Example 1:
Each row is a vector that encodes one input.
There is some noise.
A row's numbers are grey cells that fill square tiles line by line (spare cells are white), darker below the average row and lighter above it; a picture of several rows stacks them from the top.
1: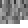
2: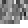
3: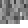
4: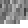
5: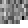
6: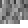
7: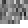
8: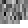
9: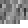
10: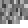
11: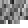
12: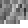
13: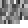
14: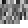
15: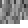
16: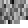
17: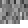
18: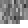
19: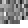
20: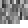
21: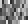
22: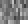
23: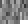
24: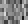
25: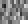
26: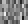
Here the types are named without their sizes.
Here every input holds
a point on a line.
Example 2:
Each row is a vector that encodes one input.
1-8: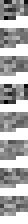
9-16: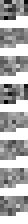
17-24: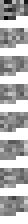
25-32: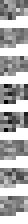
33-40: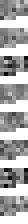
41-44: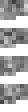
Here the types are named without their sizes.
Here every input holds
either a fixed value, or a node of a tree.
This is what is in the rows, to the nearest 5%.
About 20% of them hold a fixed value. The rest hold a node of a tree.
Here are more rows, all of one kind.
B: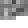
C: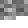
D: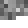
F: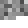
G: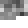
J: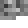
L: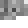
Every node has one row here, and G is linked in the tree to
B.
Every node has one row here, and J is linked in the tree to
C and D.
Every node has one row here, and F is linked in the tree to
C and L.
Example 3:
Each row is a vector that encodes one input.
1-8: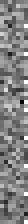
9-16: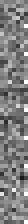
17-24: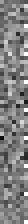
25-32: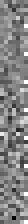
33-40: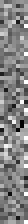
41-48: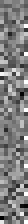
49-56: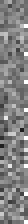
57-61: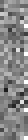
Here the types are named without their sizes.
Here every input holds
either a fixed value, or four true/false values.
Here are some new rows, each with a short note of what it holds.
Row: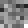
a fixed value
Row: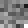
a fixed value
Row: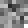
a fixed value
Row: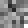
a fixed value
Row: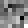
a fixed value
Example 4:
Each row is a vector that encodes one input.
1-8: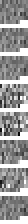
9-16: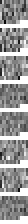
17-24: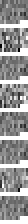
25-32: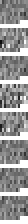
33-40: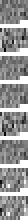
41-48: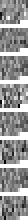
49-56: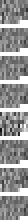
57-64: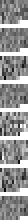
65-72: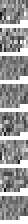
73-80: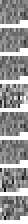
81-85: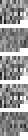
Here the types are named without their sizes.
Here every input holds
three true/false values.
